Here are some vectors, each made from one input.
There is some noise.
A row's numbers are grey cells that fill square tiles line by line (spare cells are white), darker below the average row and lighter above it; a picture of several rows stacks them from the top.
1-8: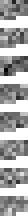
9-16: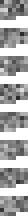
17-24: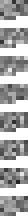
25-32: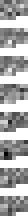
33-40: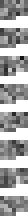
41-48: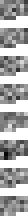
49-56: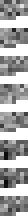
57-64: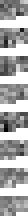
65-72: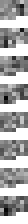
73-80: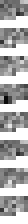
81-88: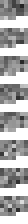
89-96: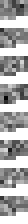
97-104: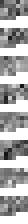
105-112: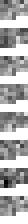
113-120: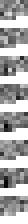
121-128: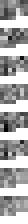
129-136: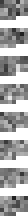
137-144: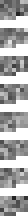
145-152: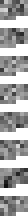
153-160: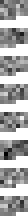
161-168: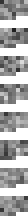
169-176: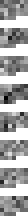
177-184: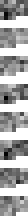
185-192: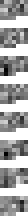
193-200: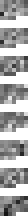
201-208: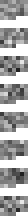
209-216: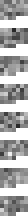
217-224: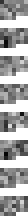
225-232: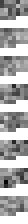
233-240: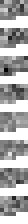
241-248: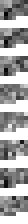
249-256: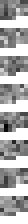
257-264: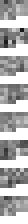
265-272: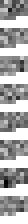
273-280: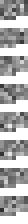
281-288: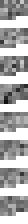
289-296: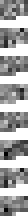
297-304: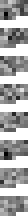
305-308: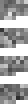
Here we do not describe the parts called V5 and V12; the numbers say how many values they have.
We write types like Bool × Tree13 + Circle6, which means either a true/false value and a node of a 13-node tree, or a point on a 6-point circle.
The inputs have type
(Bool × V12 + Line19) × V5.
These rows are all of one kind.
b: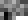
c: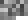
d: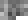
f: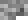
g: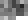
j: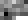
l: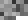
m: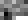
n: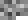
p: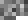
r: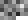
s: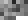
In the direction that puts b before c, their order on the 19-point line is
r, p, b, n, m, j, c, f, l, d, s, g.
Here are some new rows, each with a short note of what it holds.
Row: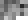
a true/false value, a value of V5 and a value of V12
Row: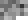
a true/false value, a value of V5 and a value of V12
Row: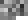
a point on a 19-point line and a value of V5
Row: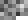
a point on a 19-point line and a value of V5
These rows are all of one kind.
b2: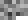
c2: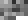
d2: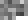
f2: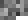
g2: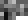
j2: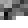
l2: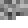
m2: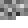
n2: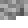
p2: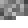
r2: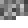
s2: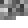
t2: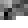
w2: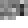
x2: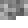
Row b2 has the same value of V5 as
l2, m2, n2 and x2.
